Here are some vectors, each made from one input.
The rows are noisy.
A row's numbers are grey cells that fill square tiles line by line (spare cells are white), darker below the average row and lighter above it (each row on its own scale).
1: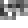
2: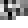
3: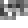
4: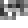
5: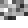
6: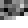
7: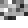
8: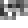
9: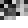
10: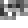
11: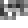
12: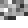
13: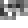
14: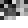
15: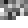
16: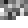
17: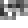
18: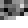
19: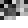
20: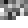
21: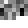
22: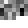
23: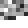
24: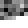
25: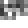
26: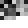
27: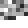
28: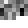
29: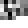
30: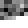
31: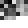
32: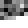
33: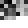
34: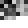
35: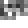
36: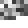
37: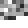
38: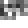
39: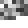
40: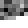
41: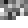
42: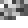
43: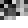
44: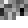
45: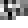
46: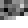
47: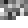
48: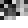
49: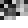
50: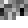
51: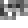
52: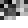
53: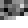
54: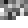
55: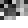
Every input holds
three true/false values.
